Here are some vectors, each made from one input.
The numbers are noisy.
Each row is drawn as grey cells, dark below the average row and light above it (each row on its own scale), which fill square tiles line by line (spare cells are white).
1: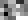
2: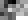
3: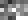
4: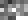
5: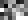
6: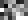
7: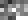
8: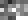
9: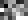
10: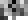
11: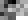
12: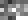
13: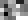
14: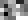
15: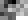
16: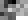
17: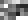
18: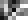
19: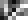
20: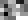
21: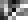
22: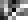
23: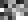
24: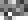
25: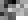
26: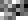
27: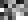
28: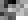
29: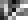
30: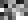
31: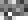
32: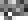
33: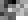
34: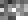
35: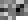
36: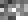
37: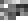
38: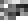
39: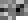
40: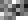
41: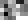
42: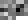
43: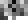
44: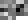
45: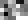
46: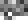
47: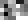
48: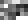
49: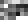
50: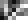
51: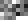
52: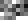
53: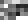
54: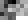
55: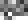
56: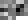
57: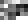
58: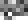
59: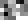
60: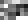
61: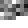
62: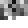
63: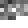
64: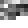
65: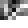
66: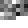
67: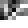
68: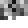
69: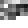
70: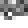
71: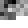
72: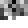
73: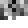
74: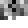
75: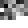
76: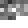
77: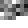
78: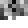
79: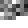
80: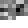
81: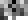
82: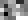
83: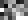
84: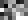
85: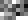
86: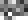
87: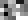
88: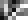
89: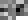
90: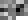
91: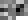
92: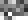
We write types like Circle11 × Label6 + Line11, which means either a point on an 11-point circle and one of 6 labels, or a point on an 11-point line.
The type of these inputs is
Circle10.
